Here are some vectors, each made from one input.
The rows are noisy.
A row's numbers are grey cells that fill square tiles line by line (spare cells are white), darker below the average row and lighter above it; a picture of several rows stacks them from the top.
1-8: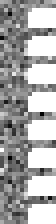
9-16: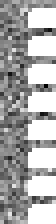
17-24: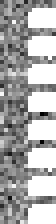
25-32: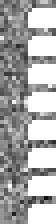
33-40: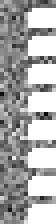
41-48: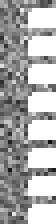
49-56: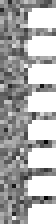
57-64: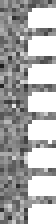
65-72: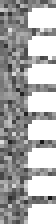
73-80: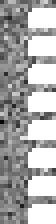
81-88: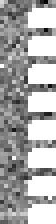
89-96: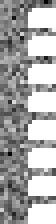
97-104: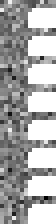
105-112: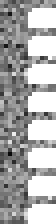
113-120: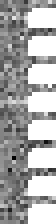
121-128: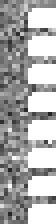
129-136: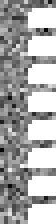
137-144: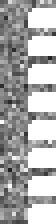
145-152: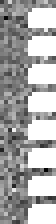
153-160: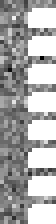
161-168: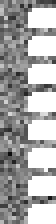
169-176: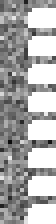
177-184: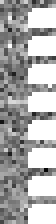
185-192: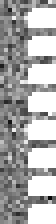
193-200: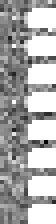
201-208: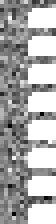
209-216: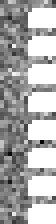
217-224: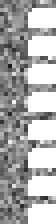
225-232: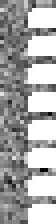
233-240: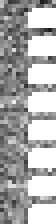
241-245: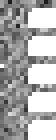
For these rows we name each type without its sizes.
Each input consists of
a point on a line, together with either a fixed value, or four true/false values.
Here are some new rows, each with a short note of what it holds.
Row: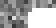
a point on a line
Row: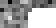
a point on a line and four true/false values
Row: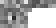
a point on a line and four true/false values
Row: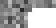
a point on a line and four true/false values
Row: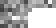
a point on a line
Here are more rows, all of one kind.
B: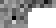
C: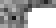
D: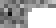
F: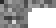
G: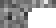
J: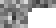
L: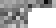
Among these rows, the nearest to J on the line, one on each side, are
B and L.
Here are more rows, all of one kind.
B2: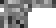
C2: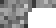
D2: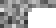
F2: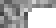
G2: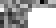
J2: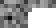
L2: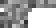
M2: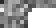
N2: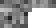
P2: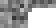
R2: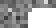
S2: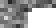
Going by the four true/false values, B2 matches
D2, G2, L2 and M2.
